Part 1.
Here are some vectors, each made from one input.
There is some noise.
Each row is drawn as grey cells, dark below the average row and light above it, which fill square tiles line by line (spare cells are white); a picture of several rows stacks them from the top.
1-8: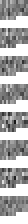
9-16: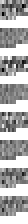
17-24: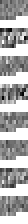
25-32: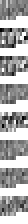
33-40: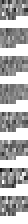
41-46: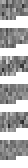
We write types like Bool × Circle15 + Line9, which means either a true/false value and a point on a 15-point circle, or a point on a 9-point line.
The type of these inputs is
Line4 + Line6.
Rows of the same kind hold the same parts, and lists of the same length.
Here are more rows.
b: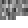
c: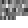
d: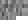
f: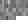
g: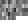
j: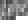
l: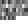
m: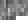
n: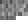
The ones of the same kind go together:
b, c, g, l
d, f, j, m, n

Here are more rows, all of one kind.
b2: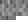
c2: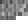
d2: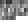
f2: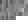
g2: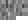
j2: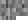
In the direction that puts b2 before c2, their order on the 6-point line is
b2, c2, f2, g2, j2, d2.
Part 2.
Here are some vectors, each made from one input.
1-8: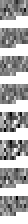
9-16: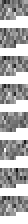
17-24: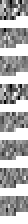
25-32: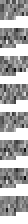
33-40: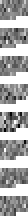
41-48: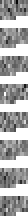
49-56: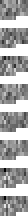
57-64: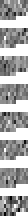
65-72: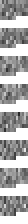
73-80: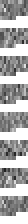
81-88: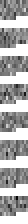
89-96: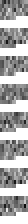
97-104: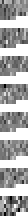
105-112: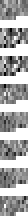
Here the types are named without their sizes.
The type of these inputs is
Bool × Label + Unit.
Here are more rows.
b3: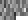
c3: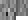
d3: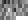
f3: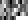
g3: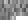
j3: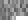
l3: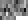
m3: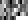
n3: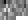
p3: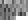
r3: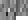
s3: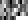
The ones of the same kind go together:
b3, c3, d3, g3, j3, l3, n3, p3, r3
f3, m3, s3

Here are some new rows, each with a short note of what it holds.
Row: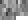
a label and a true/false value
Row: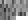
a label and a true/false value
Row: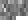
a label and a true/false value
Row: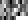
a fixed value
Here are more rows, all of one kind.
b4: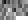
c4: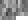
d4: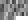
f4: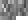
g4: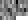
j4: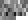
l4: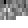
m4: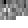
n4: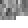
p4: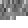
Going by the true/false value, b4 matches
d4 and p4.
